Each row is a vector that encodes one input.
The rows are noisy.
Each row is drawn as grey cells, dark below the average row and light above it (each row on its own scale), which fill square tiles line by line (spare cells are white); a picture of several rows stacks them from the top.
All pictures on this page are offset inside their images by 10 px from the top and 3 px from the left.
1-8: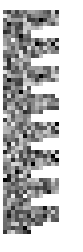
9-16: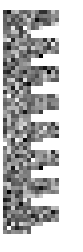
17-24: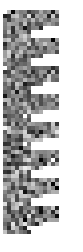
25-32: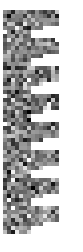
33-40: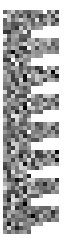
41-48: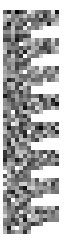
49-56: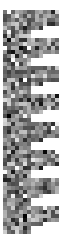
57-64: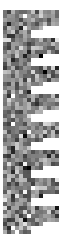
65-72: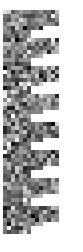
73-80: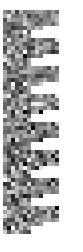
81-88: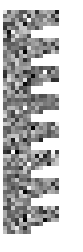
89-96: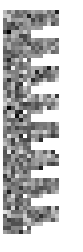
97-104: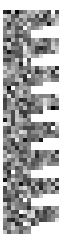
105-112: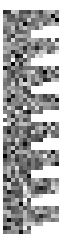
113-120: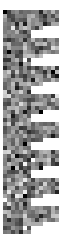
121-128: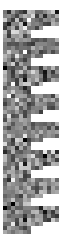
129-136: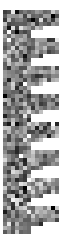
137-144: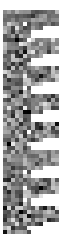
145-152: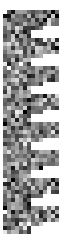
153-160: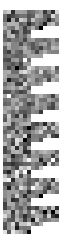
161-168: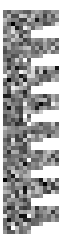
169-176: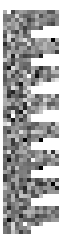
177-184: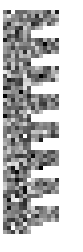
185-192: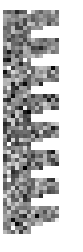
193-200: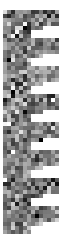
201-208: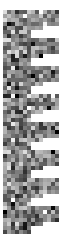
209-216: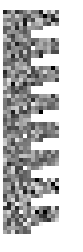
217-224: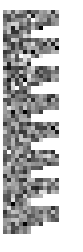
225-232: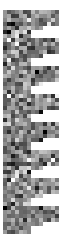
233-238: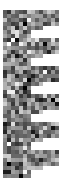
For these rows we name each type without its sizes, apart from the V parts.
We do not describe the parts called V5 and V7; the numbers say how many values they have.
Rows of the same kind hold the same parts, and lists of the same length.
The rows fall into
6 kinds.
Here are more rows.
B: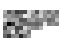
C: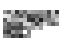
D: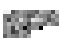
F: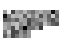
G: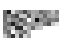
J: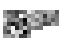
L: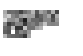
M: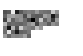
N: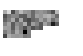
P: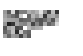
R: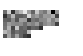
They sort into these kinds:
B, G, L, P
C
D, F
J
M
N, R

